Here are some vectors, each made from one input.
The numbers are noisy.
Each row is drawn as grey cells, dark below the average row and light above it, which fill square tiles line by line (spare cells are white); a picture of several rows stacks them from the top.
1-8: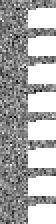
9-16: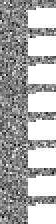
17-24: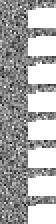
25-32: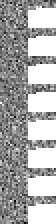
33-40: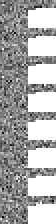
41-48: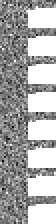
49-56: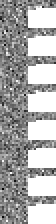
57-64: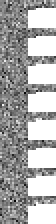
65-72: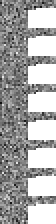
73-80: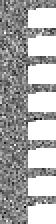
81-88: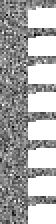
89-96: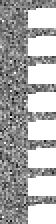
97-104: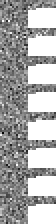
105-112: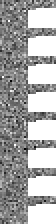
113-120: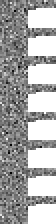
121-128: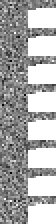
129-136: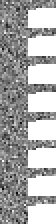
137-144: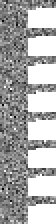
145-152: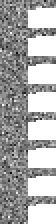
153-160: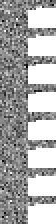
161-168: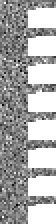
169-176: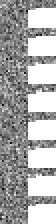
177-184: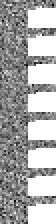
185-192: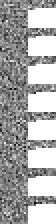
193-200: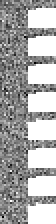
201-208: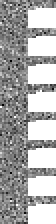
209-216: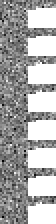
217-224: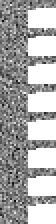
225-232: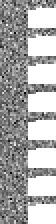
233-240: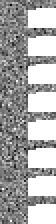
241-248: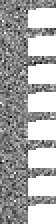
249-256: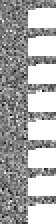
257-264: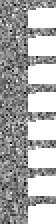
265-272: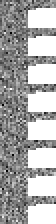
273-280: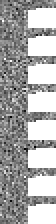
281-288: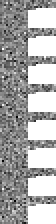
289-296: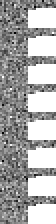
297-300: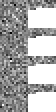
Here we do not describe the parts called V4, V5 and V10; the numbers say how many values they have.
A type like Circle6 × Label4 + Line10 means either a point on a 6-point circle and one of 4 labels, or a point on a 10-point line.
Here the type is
(Bool × V10 + V4) × Label6 × (Line9 + V5).
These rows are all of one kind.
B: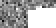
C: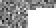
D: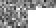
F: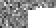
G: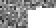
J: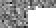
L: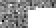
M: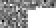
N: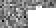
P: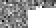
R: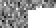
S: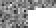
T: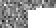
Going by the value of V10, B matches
C and G.
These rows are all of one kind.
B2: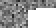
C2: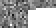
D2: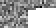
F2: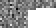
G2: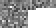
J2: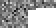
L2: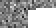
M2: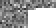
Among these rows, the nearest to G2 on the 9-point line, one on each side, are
F2 and L2.
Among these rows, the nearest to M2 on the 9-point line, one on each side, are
J2 and L2.
